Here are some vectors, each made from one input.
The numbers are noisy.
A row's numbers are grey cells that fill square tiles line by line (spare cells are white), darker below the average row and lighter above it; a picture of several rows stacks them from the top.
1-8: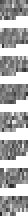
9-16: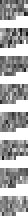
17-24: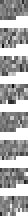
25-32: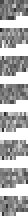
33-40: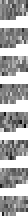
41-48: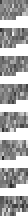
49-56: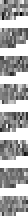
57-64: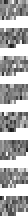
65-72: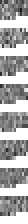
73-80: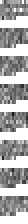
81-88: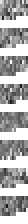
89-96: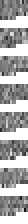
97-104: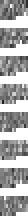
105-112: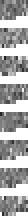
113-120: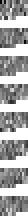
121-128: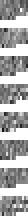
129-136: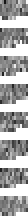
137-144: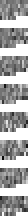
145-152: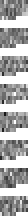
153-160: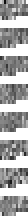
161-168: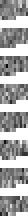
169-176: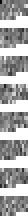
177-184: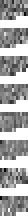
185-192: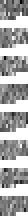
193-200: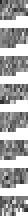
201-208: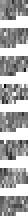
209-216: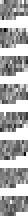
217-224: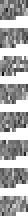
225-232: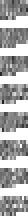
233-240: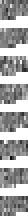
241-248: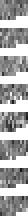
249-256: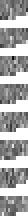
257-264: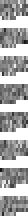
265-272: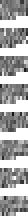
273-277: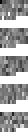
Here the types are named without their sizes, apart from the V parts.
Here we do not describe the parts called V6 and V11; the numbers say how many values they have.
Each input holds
either a node of a tree and a value of V11, or a true/false value and a value of V6.
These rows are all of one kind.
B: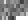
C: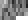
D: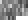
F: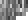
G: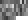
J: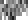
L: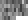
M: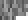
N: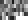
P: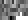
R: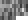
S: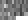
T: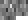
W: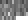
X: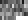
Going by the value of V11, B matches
F, M, S and W.
